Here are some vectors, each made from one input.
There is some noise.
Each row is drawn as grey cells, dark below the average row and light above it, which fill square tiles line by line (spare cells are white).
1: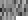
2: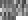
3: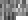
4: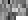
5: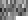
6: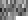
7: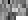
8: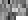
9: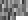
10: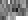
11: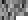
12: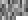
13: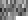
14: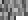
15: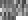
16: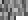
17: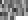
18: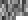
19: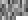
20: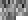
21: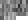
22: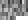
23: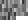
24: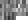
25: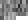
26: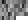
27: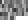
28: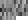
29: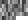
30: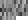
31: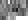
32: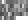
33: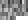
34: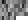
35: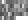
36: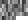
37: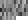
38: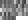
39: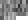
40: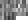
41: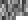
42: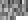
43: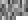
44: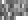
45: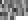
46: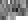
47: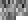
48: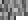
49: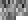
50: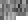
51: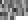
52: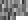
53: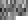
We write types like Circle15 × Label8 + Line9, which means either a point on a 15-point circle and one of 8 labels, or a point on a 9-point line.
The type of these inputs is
Bool × Bool × Bool × Bool.
